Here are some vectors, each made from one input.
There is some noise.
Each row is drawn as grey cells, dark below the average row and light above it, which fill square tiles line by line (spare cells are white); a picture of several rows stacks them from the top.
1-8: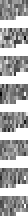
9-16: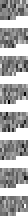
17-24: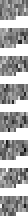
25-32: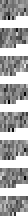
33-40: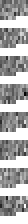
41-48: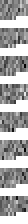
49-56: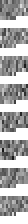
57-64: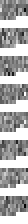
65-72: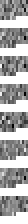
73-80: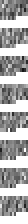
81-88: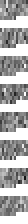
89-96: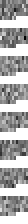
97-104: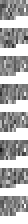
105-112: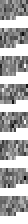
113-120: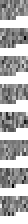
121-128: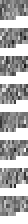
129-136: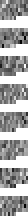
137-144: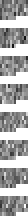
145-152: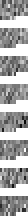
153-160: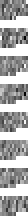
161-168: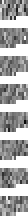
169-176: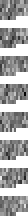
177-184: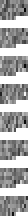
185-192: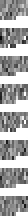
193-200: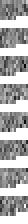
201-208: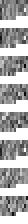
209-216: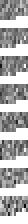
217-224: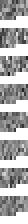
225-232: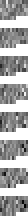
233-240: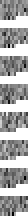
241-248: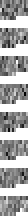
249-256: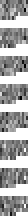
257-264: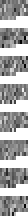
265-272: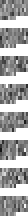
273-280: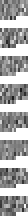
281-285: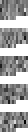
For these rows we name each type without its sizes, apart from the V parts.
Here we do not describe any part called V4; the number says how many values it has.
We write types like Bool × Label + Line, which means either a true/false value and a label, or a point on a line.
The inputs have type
(Bool × Bool × Bool + Label × V4) × Line.
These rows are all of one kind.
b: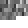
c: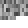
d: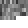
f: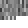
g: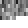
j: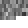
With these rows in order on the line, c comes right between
b and j.
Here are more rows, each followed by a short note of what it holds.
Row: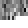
a point on a line and three true/false values
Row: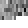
a point on a line and three true/false values
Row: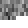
a point on a line and three true/false values
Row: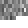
a label, a point on a line and a value of V4
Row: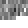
a label, a point on a line and a value of V4
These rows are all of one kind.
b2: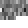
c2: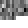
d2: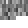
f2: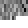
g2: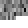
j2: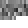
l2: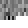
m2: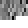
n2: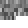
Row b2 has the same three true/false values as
c2 and g2.
